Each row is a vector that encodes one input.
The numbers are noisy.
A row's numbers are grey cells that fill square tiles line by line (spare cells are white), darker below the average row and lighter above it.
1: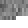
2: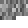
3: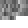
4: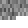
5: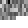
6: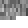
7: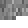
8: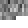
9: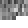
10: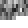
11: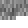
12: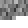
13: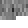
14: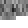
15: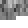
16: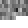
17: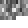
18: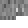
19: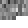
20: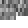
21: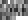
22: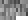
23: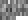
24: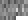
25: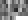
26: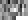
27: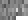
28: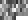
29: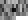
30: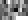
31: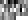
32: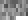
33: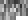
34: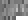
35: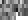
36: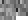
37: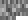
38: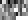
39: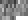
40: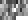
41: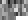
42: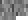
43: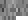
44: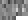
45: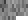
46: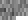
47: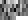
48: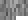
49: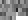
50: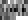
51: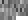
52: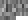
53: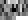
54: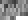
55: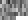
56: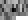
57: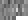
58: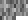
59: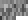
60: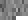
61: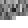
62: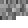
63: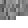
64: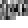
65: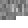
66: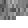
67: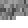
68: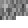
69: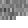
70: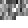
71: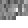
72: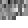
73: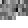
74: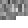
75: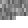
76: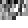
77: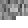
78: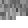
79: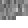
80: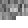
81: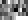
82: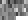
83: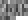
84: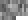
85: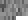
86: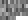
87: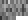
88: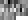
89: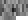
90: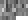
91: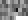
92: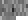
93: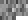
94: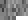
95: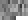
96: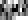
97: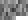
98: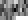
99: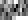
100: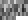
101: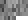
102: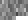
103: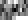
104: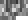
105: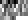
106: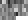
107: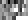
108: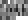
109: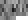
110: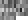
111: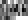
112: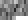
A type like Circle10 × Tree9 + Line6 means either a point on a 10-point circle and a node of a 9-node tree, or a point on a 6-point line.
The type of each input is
Bool × Bool × Bool + Line6 + Line7.
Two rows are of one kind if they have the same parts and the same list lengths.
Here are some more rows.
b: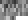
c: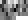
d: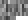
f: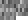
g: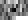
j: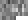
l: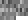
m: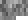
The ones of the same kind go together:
b, f, l
c, g, j, m
d

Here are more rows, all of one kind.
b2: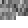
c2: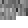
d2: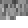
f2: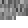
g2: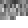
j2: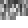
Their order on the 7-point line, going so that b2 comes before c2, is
b2, f2, c2, j2, g2, d2.
